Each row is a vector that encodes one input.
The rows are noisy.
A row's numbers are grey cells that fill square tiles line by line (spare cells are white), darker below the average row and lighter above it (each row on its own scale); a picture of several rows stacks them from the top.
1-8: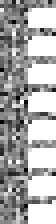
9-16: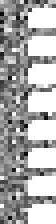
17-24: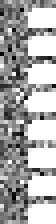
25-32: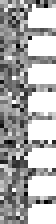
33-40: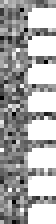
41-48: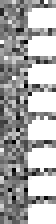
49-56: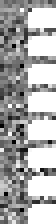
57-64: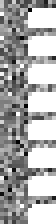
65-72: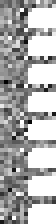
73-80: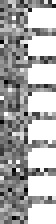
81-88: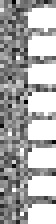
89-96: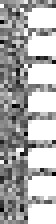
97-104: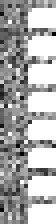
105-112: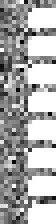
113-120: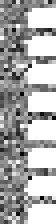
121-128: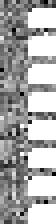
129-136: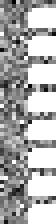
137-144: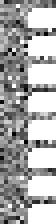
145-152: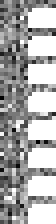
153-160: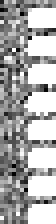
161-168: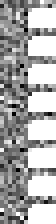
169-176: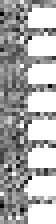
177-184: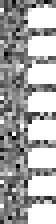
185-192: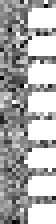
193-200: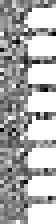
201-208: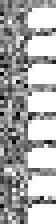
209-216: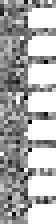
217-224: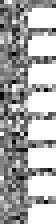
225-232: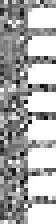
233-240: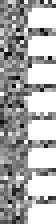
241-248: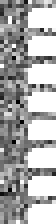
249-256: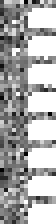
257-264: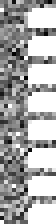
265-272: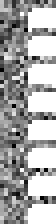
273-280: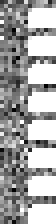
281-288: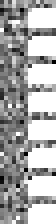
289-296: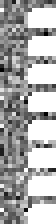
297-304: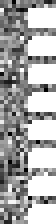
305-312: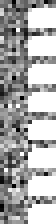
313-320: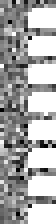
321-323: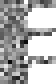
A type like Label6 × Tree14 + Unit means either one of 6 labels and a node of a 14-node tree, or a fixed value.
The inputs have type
List3(Line7).
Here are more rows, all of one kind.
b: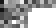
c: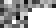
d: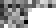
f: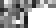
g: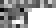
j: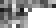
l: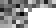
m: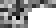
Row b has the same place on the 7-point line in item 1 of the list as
g and m.
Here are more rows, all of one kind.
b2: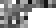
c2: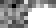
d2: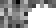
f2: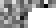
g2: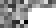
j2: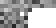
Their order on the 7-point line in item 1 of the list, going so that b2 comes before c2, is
j2, b2, d2, c2, f2, g2.
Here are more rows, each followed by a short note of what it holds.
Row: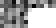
a list of one item
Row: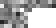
the empty list
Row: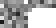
the empty list
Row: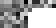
a list of two items
